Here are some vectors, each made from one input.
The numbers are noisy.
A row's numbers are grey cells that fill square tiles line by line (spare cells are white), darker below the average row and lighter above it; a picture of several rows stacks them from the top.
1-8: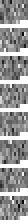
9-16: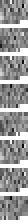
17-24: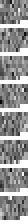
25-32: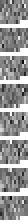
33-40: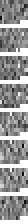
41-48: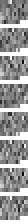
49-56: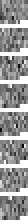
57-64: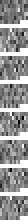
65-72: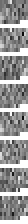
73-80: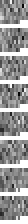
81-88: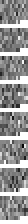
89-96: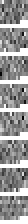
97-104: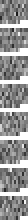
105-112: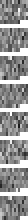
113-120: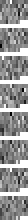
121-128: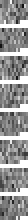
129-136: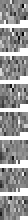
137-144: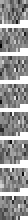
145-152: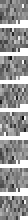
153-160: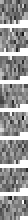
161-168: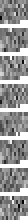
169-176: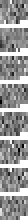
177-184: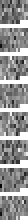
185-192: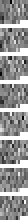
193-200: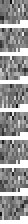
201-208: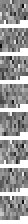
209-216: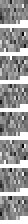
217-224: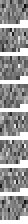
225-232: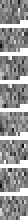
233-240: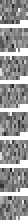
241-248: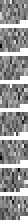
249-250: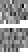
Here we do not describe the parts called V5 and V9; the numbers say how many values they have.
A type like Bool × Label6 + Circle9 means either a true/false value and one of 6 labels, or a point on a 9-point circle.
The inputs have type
(Bool × V5 + V9) × Tree8 + Label10.
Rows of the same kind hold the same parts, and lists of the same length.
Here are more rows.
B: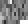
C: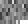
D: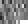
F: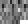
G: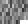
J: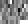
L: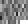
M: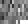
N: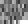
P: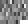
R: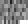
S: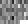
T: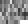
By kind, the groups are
B, J, P, T
C, D, L, M
F, G, N, R, S

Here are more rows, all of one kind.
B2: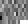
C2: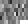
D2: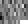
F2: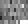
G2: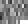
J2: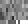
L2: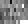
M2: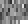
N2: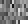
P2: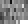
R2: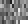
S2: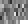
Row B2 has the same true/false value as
D2 and J2.
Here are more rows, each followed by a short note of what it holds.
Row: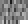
a node of an 8-node tree and a value of V9
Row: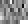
one of 10 labels
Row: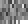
a node of an 8-node tree, a true/false value and a value of V5
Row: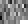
a node of an 8-node tree, a true/false value and a value of V5
